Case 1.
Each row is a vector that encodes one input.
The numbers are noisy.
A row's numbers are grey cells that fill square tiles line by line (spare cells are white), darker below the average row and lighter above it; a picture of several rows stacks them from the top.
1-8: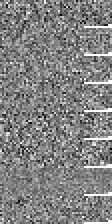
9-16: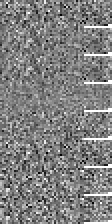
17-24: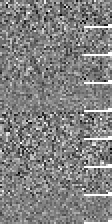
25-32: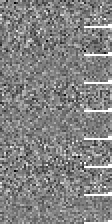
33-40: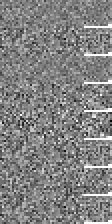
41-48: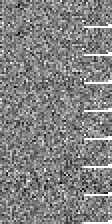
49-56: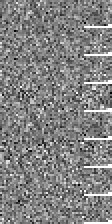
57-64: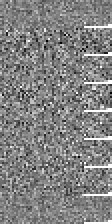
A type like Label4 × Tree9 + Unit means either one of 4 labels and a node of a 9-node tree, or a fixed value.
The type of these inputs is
Tree12.
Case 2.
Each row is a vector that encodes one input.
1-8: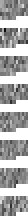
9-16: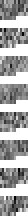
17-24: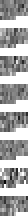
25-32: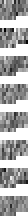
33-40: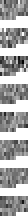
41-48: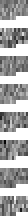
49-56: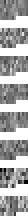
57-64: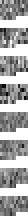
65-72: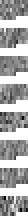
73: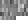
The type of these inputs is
Bool × Bool × Bool × Bool.
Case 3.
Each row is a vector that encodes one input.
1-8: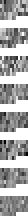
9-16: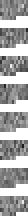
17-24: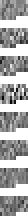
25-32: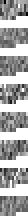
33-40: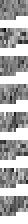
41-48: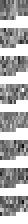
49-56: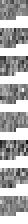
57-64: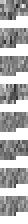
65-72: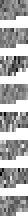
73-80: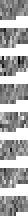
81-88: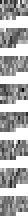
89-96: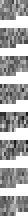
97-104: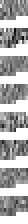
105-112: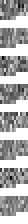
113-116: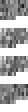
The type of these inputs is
Bool × Bool × Bool × Bool.
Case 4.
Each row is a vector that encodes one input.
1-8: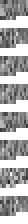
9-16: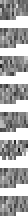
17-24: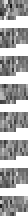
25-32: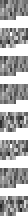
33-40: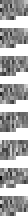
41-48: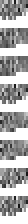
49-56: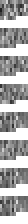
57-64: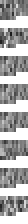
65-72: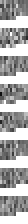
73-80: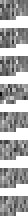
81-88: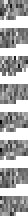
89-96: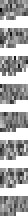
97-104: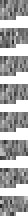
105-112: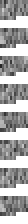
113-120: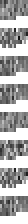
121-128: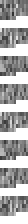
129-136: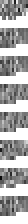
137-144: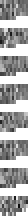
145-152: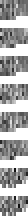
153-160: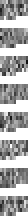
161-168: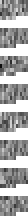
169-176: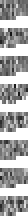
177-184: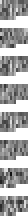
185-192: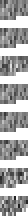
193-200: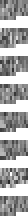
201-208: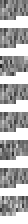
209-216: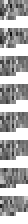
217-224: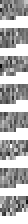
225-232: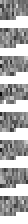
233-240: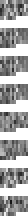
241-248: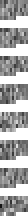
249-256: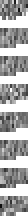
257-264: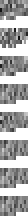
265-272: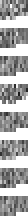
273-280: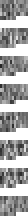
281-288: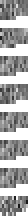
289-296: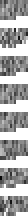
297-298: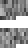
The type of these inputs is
Line15.
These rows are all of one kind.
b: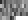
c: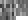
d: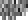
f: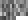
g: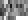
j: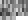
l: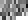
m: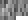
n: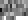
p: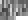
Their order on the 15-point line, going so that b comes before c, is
g, n, b, m, f, c, p, j, l, d.
